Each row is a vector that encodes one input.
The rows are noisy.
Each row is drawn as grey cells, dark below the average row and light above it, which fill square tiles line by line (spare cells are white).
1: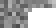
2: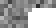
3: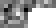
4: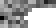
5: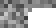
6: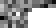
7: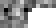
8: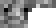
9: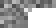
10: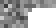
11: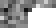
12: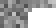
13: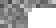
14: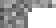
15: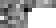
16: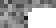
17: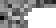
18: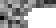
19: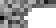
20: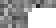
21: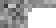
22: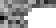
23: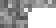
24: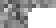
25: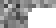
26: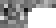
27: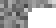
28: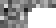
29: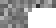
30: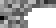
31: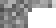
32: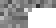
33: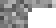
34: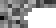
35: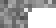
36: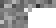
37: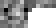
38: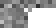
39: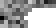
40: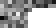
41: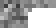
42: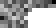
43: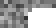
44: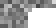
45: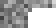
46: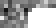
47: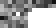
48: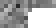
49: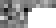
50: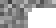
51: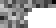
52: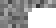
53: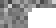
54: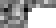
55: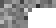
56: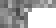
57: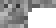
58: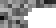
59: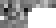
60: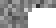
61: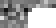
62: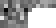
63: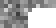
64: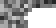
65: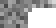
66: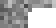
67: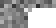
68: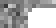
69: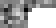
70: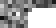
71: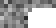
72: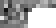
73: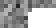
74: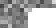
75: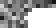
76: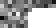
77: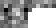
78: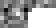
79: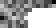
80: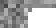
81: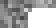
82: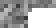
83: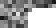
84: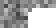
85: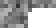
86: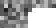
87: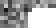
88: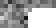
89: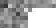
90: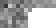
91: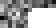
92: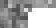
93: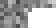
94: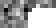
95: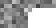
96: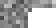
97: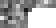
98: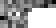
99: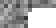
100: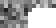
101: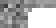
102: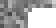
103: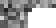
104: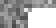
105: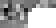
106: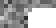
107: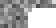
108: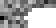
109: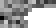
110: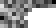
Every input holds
either a point on a 6-point line and a true/false value, or a point on a 10-point line.
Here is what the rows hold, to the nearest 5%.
About 45% of them hold a point on a 6-point line and a true/false value. The rest hold a point on a 10-point line.
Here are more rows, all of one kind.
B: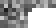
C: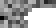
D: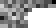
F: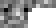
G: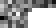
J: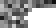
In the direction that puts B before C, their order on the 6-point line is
G, F, D, J, B, C.
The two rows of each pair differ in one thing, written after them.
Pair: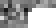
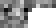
the place on the 6-point line
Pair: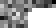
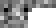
the true/false value
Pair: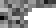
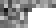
the true/false value
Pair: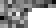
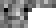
the true/false value
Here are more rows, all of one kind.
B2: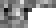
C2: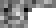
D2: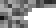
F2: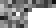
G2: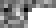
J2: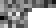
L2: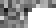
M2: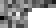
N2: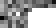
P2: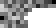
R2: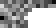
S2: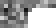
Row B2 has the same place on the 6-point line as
J2, M2 and N2.
